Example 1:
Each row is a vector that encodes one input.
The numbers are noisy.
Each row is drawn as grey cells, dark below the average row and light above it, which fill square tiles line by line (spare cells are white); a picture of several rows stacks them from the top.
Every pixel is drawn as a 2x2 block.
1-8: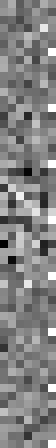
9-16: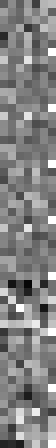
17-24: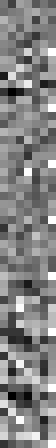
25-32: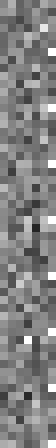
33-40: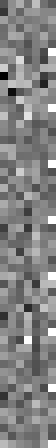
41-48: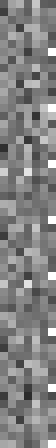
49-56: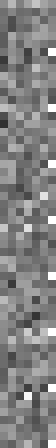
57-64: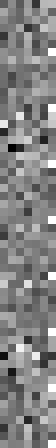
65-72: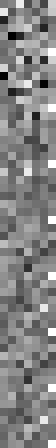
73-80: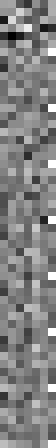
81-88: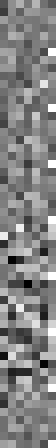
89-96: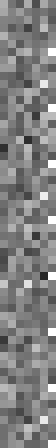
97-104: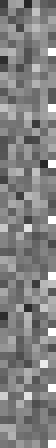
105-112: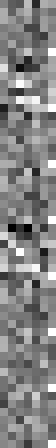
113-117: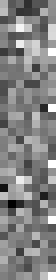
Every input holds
either a point on a 4-point line and a point on a 6-point line, or four true/false values.
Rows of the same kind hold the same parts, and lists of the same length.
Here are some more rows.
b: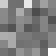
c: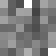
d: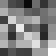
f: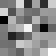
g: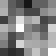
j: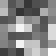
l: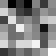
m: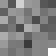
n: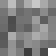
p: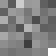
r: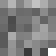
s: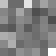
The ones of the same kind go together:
b, c, m, n, p, r, s
d, f, g, j, l

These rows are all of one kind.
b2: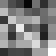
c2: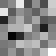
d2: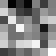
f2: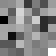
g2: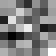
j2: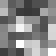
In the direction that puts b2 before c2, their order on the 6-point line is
b2, f2, j2, c2, g2, d2.
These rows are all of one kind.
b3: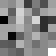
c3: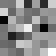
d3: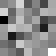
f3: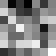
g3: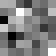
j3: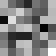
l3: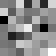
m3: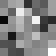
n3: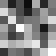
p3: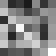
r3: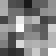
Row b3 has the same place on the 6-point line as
g3, p3 and r3.
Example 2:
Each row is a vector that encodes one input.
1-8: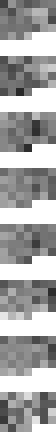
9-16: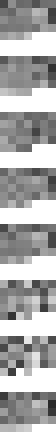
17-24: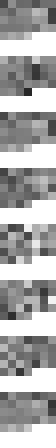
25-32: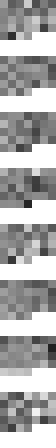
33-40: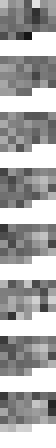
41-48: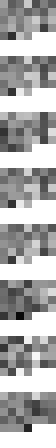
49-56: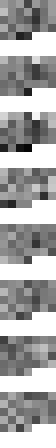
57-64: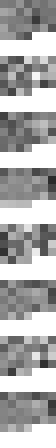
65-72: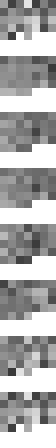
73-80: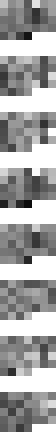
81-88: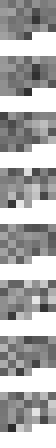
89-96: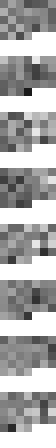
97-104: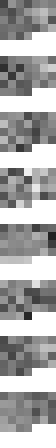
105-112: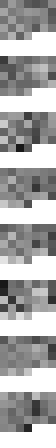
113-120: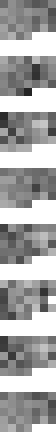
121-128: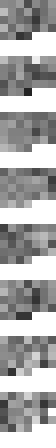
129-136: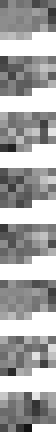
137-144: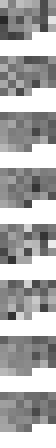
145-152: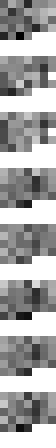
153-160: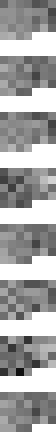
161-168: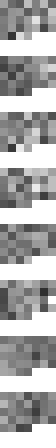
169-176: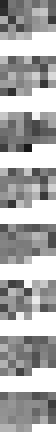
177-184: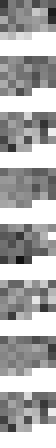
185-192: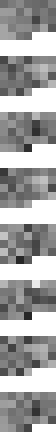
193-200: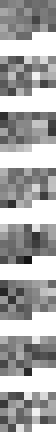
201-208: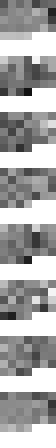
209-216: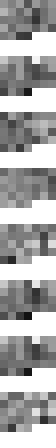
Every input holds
either a point on an 11-point line, or a point on a 20-point line.
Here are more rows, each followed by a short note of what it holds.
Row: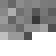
a point on a 20-point line
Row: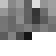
a point on a 20-point line
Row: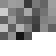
a point on a 20-point line
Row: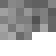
a point on a 20-point line
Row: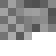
a point on a 20-point line
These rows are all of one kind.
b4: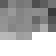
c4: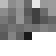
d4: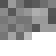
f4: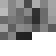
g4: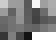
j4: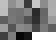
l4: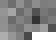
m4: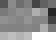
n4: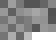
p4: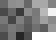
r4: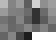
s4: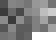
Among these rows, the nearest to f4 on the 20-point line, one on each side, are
j4 and l4.
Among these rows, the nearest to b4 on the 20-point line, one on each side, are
l4 and m4.
